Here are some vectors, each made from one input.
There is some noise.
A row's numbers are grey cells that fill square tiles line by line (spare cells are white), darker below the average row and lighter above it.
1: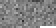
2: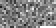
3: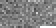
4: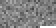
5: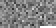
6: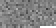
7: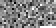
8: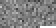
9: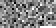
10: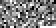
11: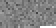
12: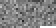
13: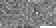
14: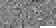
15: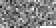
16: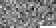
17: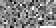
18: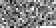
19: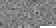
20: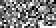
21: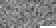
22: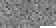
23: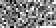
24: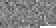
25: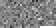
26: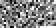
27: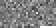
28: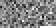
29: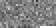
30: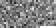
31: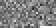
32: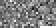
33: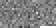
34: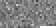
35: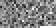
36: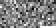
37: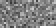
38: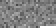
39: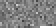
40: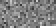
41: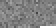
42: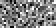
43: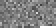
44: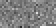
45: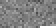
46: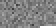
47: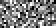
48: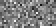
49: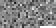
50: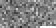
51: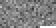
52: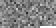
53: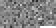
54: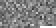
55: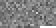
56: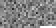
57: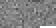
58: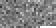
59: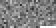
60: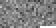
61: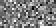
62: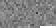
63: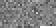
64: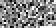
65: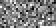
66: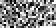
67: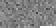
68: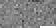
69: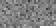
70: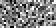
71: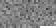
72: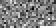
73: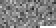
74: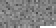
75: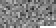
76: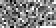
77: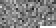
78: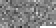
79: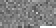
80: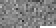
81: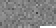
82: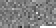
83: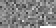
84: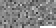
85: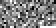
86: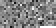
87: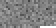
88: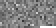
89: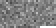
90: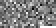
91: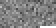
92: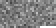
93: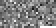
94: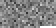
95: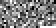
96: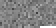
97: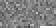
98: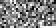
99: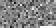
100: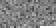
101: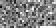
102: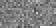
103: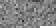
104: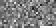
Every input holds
a node of a 13-node tree and a true/false value.
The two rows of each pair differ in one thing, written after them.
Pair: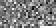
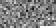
the true/false value
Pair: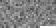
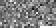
the true/false value
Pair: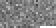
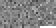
the true/false value
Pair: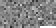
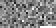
the node of the tree
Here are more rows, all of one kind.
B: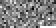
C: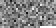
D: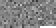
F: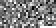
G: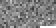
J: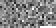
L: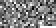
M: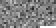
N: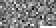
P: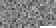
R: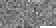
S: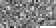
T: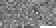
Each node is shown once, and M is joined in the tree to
F and G.
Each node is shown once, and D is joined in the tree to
N and S.
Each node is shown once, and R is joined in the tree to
G and J.
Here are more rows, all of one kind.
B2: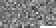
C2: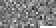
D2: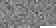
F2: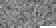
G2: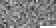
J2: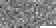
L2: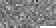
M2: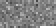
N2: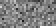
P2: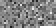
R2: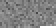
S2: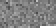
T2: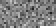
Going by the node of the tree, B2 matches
R2 and T2.
